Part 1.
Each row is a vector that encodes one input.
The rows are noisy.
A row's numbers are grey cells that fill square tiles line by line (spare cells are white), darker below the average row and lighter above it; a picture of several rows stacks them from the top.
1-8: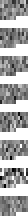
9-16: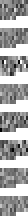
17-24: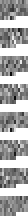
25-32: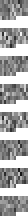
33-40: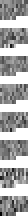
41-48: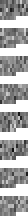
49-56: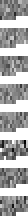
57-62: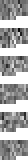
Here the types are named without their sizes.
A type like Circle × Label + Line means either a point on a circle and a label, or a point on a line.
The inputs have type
Tree.
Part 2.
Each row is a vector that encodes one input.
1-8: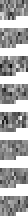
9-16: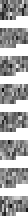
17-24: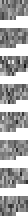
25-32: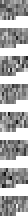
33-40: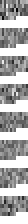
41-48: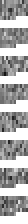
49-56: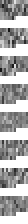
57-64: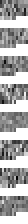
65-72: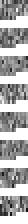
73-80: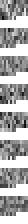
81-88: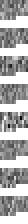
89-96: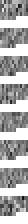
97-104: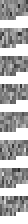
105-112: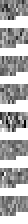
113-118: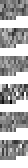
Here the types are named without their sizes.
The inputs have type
Bool × Bool × Bool.
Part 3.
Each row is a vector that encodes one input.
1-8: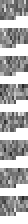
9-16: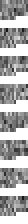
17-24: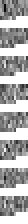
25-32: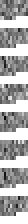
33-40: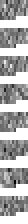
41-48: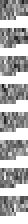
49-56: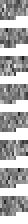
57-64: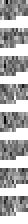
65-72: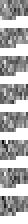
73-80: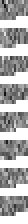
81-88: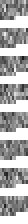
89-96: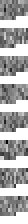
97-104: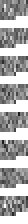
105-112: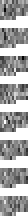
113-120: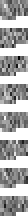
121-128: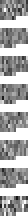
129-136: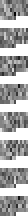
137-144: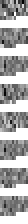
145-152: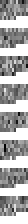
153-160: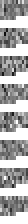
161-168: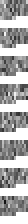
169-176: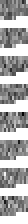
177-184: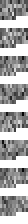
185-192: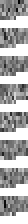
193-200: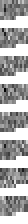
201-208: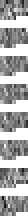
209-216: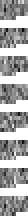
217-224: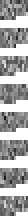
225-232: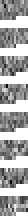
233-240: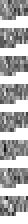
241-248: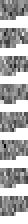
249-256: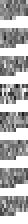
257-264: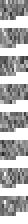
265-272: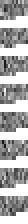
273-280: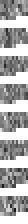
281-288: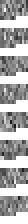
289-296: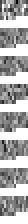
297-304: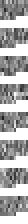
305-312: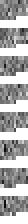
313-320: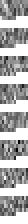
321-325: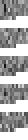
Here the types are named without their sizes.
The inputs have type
Circle + Unit.
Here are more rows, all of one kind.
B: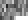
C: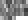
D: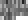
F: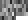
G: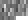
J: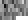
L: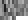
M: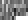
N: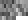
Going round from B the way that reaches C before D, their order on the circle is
B, G, C, D, N, J, L, M, F.
